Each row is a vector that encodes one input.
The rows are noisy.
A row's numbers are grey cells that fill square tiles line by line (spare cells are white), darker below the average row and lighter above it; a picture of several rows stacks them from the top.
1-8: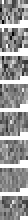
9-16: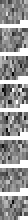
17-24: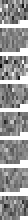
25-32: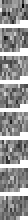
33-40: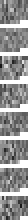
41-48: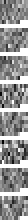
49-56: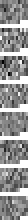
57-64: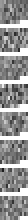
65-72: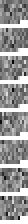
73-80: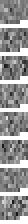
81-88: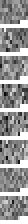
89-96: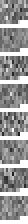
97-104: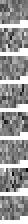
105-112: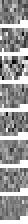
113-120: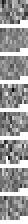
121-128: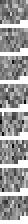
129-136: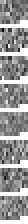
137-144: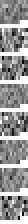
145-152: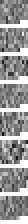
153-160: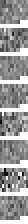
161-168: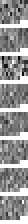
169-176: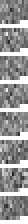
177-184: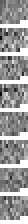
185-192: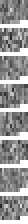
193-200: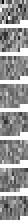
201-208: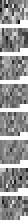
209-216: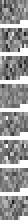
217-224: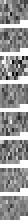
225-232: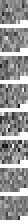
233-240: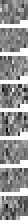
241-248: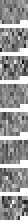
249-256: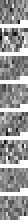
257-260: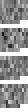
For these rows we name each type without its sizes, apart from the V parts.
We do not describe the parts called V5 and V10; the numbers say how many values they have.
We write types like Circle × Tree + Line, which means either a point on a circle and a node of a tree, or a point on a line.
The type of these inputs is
List(Line) + V5 × V10.
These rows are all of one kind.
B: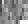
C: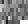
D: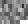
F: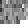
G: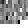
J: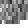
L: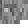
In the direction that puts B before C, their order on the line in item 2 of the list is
J, F, G, D, B, L, C.
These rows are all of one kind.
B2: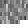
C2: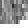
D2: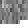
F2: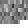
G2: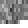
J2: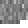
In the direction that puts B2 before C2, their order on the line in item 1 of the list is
F2, G2, B2, D2, C2, J2.
